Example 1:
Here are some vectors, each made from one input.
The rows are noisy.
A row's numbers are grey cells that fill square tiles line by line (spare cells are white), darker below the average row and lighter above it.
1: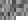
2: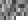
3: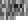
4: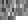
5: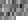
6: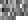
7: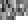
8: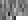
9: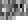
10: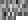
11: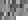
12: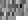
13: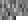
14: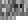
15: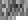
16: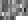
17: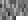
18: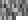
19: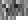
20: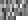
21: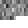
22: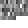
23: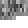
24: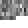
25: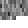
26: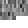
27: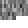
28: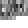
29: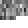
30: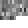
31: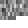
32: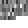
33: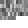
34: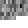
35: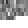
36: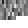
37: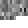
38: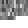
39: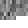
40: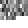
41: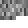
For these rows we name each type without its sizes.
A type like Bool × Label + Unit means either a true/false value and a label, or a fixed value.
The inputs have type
Line.
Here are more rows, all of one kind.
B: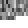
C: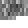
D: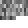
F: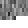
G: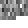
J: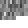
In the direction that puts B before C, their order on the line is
G, B, D, F, J, C.
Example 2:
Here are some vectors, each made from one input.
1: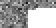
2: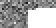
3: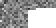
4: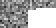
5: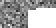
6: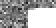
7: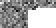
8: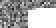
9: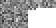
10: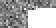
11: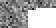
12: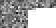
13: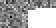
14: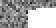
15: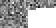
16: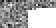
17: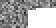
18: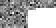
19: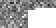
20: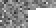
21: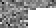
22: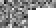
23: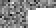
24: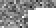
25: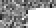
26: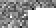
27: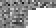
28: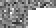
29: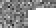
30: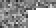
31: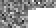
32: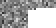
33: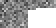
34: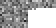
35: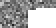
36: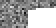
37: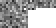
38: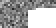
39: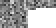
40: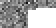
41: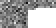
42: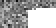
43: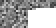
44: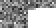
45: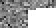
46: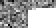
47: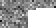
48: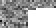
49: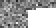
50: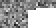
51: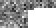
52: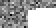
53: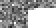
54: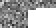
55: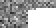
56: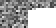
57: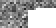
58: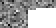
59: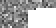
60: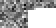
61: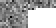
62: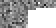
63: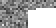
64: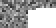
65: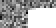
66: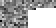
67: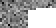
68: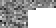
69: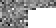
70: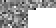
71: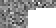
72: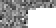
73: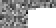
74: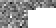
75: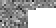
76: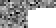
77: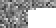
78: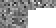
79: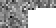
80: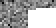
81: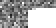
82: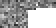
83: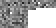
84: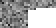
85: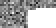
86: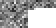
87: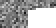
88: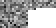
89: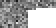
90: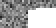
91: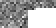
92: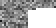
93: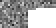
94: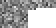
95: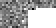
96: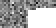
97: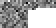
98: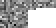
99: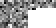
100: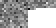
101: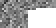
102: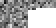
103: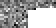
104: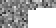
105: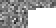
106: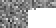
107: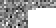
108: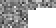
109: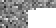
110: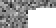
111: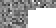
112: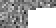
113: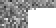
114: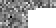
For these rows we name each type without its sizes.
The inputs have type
Circle.
